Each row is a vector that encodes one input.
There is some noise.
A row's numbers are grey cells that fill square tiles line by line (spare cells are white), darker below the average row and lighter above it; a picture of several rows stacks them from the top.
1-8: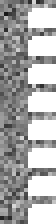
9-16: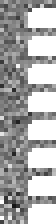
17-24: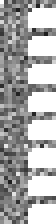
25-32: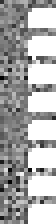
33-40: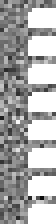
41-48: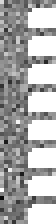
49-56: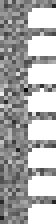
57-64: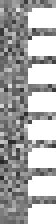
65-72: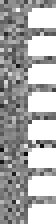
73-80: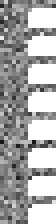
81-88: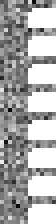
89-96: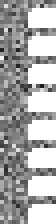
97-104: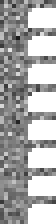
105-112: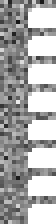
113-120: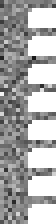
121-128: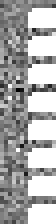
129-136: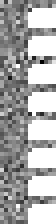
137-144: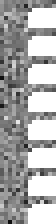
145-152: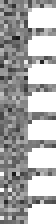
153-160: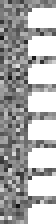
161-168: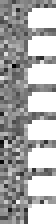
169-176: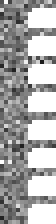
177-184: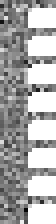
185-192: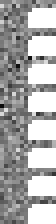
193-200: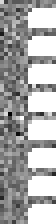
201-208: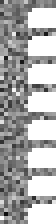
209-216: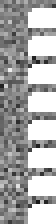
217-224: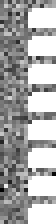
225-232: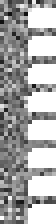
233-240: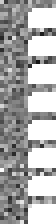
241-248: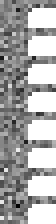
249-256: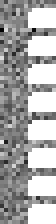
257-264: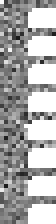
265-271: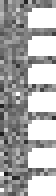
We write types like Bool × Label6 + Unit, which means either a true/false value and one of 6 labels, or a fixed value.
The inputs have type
(Circle11 + Unit) × Line9 × Line9.
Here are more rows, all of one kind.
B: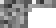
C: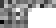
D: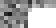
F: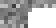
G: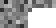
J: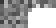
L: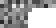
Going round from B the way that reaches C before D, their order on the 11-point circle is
B, J, C, G, F, D, L.
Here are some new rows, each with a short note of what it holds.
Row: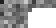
a point on each of two 9-point lines
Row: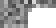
a point on an 11-point circle and a point on each of two 9-point lines
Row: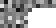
a point on an 11-point circle and a point on each of two 9-point lines
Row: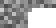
a point on each of two 9-point lines
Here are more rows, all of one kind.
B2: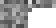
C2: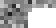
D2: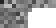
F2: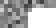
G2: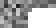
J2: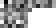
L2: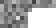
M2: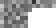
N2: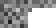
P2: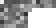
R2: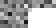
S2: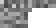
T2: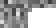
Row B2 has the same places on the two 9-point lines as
J2 and S2.
